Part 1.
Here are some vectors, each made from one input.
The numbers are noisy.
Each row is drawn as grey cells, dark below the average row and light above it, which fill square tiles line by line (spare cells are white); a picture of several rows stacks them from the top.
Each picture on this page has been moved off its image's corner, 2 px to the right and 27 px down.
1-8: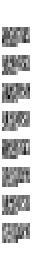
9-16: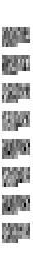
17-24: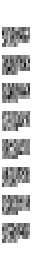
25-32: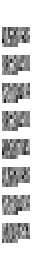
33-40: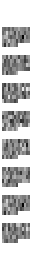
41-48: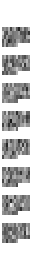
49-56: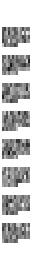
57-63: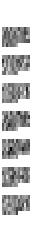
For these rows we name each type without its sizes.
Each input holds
a node of a tree and three true/false values.
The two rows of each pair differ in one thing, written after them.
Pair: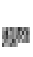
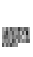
the node of the tree
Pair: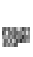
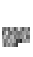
one of the three true/false values
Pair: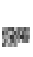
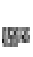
the node of the tree
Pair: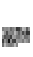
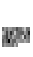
one of the three true/false values
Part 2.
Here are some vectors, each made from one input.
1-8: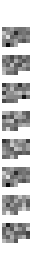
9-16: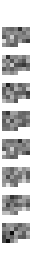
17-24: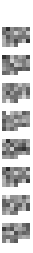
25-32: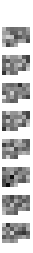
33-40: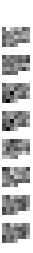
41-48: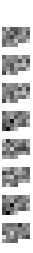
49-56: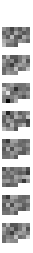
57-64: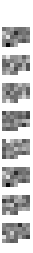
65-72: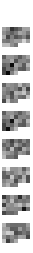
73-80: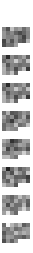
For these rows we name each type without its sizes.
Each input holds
a label and a true/false value.
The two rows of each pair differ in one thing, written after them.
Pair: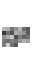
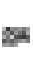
the label
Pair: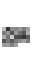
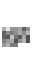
the label
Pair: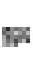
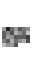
the label
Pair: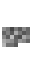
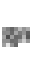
the label
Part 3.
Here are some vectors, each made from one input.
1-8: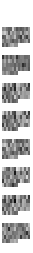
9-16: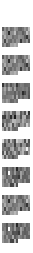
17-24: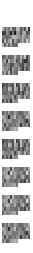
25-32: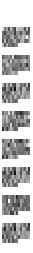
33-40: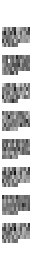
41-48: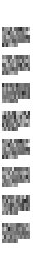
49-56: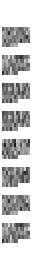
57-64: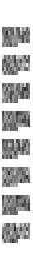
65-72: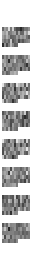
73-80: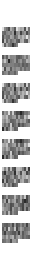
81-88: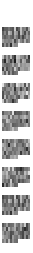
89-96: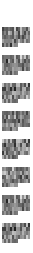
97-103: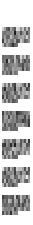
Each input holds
either a point on a 7-point line, or a point on a 14-point line.
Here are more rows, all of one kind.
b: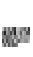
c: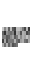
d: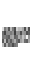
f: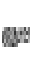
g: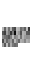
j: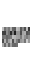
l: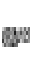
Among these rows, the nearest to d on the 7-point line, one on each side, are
c and f.
